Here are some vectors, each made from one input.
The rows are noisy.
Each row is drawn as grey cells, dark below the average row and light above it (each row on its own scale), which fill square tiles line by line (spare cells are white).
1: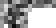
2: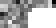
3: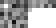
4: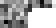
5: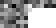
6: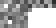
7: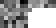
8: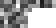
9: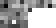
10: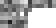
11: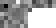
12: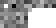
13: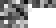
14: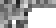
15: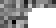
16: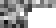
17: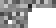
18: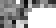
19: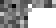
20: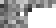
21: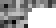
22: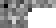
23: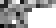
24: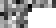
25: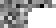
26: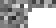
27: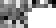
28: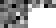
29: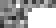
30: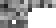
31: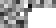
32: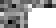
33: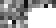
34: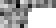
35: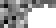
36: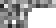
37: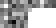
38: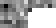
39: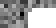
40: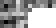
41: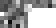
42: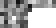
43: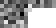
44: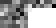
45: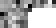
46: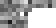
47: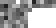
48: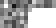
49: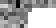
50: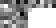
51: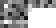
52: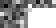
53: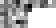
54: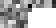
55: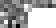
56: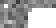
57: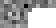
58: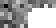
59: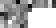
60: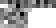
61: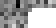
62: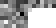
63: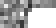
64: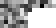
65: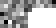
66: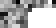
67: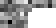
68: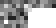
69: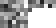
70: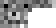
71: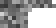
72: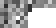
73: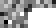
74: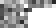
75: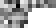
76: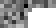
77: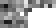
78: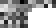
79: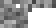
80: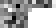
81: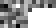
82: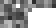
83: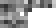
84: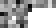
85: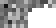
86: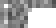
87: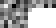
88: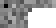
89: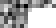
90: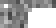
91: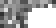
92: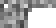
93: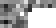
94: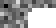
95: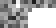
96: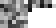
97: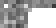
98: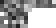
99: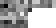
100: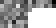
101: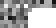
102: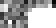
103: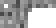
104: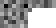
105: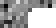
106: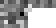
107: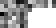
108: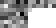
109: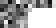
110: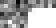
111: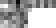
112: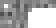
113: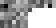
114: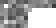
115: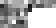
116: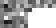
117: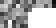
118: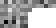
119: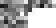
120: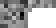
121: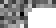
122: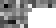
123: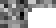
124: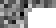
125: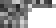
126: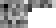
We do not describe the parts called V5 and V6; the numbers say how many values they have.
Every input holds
a value of V6, together with either a point on a 4-point line and a true/false value, or a value of V5.
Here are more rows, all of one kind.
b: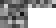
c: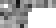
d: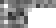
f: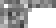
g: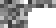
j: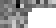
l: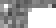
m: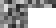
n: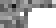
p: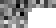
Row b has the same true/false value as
j, n and p.
